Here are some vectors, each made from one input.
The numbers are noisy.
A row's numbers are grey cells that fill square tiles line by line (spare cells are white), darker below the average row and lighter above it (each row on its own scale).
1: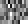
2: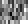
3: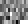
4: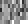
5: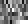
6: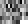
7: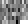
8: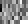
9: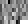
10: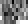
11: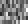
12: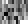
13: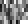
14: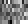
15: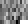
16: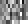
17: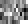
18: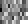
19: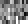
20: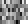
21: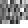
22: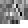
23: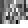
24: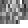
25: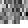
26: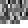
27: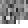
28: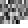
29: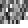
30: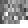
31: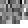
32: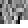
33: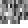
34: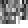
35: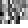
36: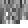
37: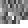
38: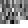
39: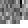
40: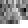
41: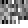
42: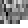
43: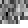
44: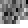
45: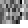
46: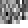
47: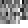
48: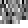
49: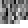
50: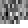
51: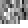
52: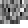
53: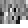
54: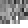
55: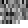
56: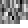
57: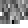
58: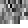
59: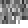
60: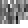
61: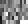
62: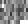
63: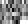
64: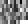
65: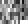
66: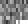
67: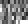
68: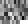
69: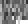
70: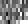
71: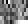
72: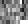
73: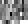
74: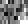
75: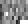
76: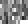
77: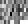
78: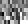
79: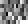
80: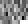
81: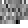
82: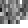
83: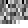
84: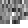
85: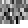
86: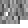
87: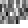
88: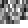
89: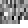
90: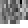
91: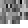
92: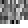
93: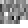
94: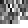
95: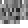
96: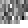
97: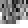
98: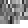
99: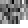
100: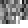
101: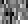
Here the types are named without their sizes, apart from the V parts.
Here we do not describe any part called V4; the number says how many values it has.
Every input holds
a label, together with either a node of a tree, or a value of V4.
